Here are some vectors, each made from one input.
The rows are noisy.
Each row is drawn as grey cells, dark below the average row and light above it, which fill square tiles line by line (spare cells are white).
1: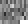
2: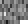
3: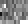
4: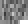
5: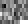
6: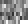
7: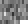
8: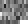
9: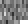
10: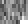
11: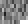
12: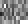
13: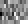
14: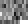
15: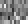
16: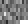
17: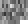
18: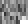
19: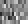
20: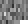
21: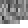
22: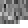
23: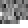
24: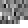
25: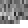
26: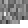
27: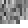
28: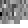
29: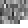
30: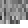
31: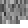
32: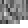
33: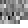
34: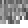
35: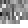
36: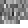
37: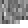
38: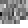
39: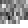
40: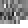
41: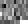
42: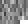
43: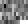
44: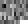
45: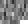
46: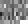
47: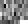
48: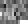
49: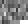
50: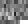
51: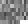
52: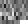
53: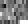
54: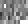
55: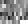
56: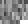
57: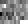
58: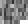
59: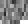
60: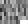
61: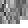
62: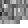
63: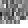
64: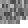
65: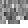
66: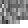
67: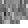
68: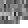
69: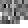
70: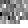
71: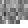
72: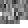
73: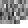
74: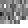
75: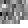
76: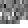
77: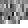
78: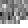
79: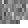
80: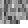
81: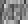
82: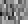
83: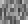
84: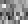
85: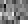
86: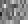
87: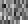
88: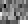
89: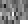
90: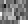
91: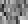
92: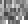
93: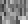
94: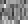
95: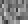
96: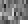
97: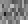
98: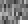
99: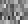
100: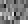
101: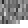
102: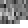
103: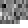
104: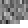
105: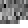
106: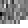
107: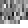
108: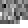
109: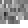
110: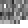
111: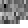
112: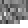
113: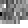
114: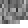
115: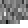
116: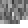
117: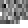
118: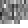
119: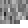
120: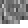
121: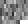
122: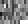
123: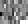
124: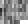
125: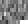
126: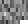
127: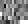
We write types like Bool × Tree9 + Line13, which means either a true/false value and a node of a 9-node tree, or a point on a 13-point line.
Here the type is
(Line5 + Tree9) × (Tree8 + Unit).
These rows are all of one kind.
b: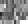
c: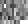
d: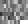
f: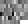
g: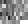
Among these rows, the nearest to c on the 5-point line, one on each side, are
b and d.
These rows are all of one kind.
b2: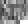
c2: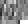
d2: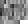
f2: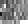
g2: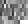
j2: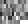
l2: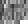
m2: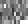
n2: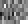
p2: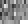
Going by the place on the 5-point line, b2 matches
d2, l2 and m2.
